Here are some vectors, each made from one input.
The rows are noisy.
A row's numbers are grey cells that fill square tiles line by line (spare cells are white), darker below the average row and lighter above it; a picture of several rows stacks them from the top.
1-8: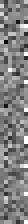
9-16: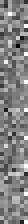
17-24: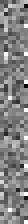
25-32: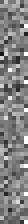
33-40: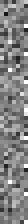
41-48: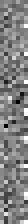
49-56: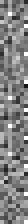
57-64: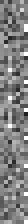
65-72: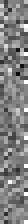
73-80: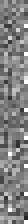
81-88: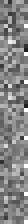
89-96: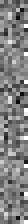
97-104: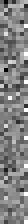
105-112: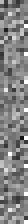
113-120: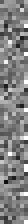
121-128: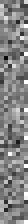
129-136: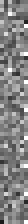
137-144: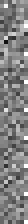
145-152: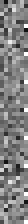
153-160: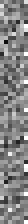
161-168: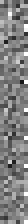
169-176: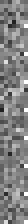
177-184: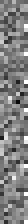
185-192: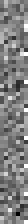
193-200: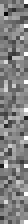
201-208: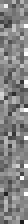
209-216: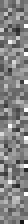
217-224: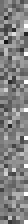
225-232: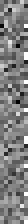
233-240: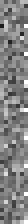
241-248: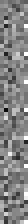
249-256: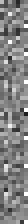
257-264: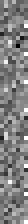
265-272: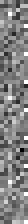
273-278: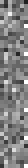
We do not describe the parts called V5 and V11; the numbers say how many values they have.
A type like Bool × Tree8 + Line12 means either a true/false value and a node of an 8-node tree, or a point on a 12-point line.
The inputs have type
Bool × Label6 × V11 + Line3 × Line4 + V5.
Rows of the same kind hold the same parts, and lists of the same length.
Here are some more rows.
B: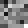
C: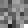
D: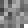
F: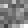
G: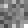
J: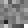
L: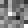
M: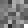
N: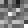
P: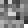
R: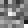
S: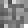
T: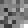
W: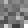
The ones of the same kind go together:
B
C, D, F, G, J, M, S, T, W
L, N, P, R

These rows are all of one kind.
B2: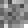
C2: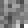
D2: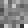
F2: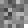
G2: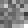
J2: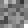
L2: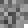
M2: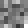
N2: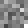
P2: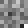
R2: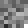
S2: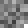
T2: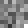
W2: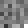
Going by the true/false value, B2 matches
D2, F2, M2 and P2.
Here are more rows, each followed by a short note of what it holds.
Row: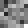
a point on a 3-point line and a point on a 4-point line
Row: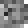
a point on a 3-point line and a point on a 4-point line
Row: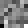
a point on a 3-point line and a point on a 4-point line
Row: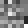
a value of V5
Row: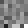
one of 6 labels, a true/false value and a value of V11
